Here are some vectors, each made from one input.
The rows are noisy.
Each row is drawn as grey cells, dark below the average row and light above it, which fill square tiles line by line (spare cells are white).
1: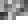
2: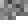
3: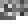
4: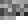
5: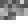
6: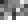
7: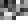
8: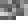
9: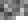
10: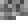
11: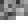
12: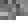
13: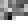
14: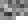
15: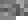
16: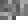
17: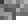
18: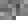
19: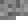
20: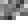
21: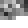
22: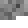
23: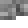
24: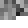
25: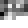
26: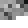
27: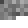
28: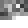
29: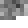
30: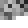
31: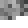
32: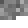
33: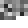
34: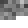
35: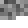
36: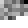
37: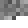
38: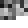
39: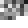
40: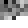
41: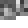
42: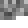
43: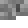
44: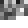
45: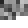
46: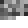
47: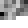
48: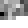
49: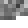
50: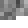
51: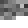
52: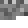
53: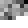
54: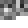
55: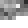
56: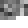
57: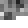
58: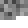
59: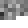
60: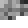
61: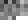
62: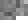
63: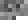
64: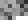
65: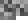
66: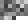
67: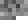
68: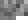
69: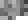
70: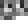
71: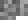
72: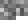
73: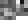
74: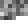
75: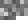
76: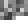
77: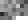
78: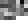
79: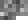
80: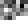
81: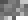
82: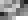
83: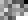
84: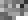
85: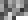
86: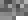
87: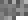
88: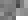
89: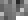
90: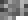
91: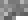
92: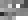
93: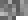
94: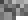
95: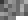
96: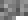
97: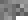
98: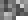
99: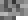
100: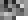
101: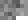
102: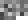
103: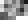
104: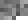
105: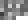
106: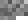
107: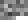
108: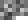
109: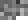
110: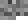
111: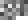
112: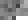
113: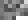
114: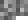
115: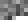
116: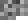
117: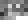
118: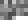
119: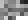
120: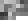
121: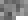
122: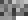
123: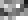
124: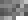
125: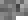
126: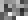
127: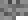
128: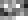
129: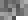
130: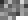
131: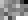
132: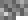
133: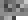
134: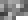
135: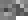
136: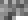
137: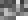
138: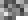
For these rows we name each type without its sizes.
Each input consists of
either a node of a tree, or a list of points on a line.
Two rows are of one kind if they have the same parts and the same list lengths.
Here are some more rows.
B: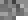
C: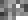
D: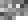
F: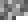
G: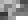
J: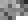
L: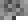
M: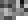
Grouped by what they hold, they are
B
C, D, F, G, J
L
M

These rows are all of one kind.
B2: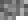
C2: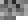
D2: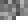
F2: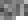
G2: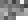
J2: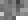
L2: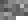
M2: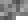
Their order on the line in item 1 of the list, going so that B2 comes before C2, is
J2, B2, F2, C2, M2, D2, L2, G2.
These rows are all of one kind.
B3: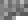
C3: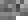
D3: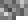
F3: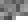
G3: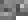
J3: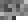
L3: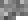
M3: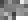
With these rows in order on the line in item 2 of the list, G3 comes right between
L3 and M3.
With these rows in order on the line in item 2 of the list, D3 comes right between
B3 and L3.
